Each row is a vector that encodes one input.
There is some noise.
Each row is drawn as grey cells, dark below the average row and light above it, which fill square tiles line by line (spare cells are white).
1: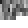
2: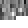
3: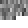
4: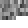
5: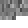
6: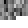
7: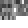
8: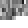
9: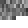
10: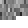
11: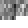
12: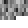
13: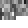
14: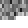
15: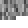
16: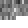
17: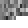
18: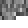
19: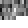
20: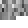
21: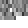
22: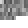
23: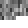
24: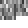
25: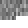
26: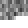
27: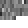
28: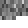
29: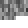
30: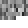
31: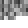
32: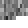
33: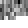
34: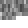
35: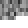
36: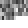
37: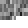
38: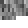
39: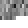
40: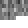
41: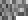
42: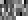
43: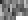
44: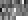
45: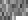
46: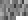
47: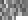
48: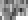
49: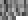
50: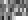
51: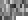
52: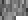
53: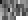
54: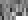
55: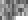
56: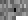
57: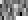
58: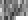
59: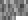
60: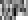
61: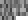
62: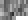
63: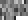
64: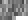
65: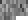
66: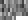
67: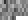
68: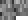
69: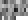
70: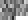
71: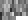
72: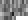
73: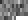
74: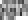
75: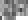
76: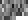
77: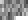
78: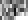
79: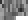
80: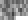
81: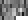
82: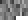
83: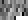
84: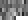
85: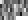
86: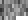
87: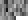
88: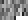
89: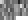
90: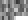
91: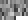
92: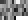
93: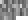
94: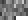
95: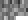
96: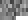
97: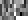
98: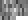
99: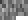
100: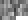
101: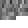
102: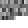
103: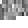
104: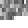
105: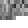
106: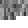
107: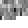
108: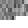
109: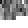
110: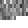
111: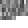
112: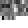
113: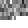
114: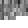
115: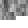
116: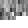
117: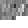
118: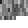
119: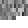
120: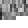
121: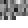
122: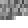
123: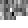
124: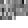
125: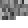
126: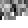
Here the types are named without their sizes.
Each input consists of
a point on a line, together with either a point on a line, or three true/false values.
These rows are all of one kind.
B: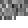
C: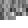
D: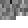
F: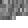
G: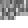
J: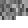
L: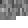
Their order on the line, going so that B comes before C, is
B, F, L, G, D, J, C.
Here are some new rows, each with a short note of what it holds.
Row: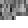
a point on each of two lines
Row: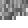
a point on each of two lines
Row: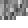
a point on each of two lines
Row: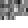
a point on a line and three true/false values
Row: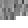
a point on each of two lines
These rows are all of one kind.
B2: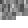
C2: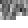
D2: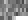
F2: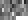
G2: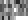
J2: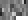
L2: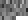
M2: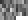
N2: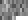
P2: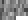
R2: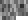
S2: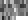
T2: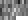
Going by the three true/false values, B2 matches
G2, R2 and T2.
